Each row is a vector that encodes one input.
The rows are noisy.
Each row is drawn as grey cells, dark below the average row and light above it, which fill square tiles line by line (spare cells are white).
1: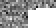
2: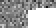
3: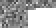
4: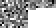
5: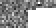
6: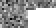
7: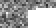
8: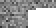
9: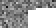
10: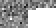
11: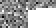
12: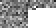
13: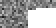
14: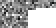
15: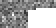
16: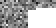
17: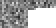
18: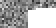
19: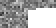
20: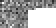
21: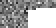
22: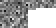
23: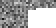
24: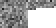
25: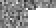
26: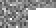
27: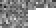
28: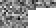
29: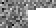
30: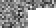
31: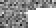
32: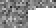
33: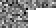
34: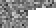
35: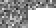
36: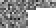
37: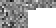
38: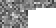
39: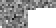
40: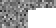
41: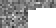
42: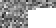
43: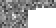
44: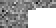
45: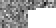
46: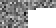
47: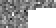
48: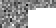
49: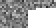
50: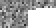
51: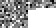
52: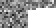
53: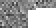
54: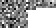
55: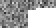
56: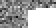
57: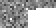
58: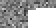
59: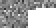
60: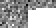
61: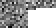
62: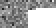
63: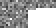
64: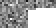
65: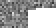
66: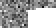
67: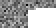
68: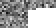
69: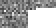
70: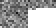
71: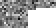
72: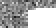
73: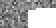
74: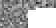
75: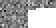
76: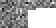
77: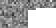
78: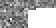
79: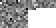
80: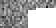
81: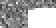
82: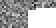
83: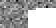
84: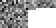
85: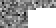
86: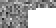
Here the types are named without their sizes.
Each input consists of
a point on a line, together with either a fixed value, or three true/false values.
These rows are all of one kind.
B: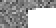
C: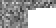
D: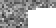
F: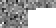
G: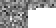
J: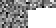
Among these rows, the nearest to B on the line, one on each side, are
F and J.
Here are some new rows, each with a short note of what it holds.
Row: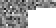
a point on a line
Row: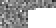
a point on a line and three true/false values
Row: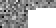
a point on a line and three true/false values
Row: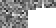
a point on a line
